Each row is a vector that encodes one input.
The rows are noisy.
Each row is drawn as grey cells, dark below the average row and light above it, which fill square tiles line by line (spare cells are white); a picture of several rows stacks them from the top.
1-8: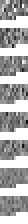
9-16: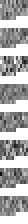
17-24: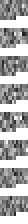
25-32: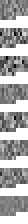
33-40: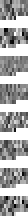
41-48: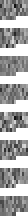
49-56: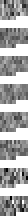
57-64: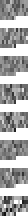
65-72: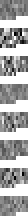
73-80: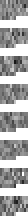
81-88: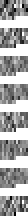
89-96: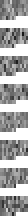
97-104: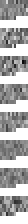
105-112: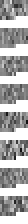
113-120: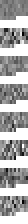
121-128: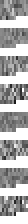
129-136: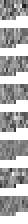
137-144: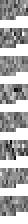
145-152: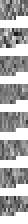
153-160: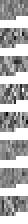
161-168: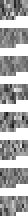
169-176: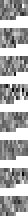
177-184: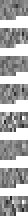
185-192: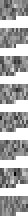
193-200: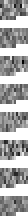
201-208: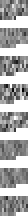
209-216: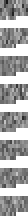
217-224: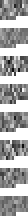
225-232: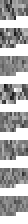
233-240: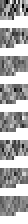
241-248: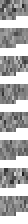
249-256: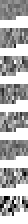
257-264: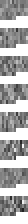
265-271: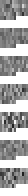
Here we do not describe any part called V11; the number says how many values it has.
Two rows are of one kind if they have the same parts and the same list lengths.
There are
2 kinds of row.
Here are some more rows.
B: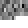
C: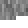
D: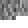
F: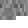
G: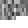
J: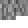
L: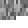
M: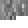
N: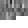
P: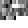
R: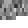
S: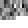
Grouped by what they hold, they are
B, C, D, F, G, J, L, M, N, R, S
P

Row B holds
one of 6 labels, a true/false value and two values of V11.
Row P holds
a fixed value.
